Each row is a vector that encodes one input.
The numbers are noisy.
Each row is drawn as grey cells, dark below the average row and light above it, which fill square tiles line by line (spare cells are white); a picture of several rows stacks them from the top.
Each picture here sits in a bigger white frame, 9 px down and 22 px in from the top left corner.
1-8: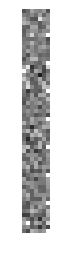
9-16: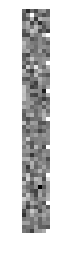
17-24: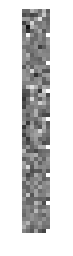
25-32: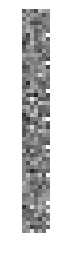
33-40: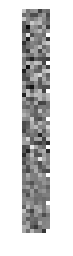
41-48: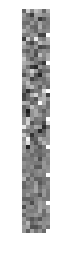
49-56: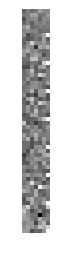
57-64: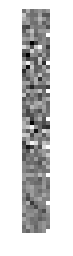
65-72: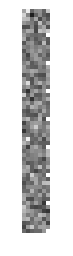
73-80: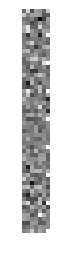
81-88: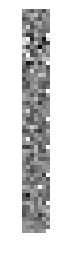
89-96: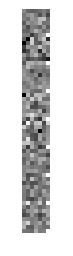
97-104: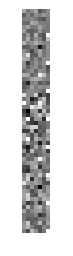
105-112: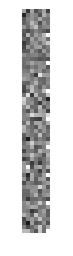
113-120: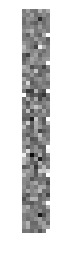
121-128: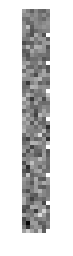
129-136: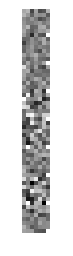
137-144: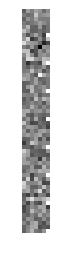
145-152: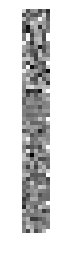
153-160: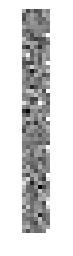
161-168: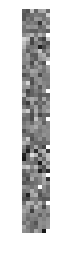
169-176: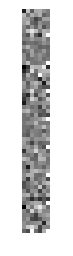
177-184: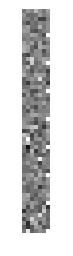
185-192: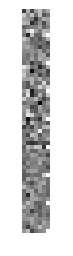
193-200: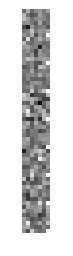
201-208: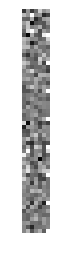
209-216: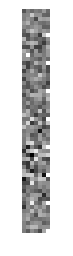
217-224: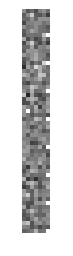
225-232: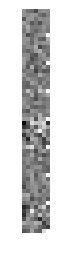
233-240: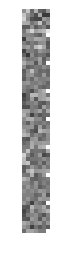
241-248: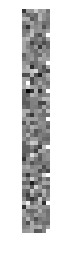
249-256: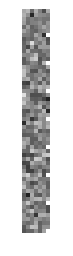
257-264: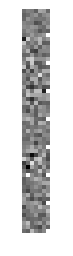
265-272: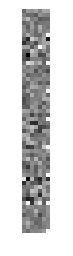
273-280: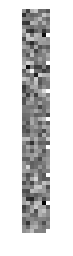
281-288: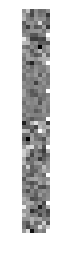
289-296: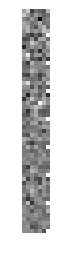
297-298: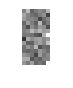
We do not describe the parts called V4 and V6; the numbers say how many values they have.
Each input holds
a point on an 8-point line, a node of a 15-node tree, a value of V4 and a value of V6.
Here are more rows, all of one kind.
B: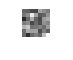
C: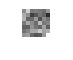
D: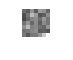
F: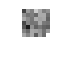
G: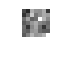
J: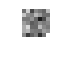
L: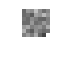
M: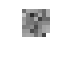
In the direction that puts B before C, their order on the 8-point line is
L, J, M, B, D, C, F, G.
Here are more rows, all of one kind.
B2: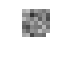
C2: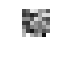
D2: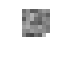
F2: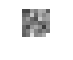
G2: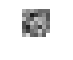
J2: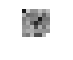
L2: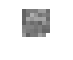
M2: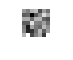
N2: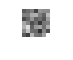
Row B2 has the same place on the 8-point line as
D2, J2 and L2.
